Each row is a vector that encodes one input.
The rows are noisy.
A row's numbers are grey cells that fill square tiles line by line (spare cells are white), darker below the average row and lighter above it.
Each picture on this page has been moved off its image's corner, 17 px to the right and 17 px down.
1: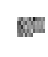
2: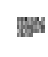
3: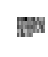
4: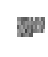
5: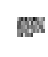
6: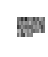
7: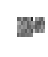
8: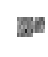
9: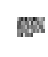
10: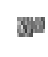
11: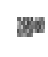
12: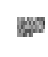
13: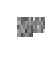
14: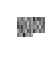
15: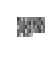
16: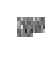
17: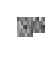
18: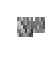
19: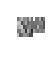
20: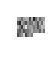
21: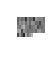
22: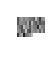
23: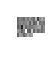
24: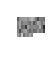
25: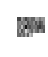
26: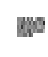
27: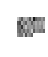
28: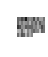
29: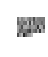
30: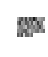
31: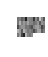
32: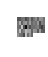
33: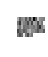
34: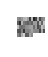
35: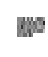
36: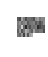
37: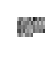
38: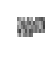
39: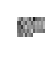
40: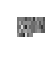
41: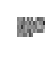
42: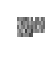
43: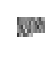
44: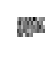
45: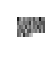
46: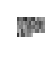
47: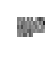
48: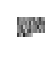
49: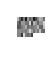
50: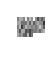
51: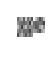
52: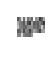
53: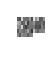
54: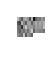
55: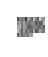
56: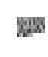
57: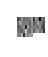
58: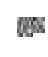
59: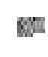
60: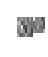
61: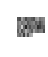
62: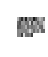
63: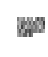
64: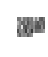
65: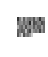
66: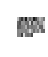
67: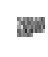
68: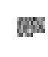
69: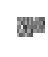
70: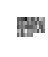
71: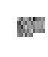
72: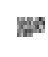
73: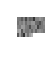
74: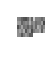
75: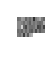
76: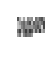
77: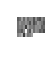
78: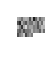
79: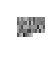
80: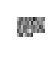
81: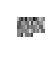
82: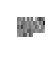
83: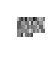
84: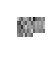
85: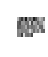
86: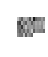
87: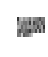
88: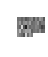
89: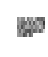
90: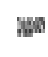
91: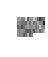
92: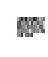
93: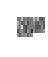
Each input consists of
three true/false values, together with a list of up to two points on a 5-point line.
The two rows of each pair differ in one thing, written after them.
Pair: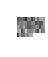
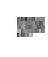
the place on the 5-point line in item 1 of the list
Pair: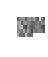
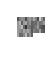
the place on the 5-point line in item 2 of the list
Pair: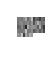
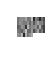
the place on the 5-point line in item 2 of the list
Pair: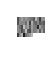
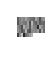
the place on the 5-point line in item 2 of the list
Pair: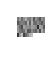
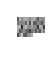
the place on the 5-point line in item 1 of the list
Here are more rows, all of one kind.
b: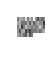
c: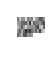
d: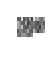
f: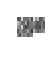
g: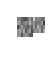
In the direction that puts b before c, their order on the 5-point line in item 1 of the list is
b, c, g, f, d.
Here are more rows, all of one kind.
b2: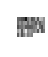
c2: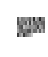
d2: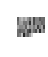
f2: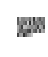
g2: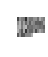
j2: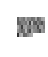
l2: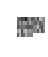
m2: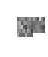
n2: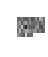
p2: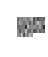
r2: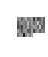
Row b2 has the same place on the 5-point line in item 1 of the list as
j2, l2 and n2.
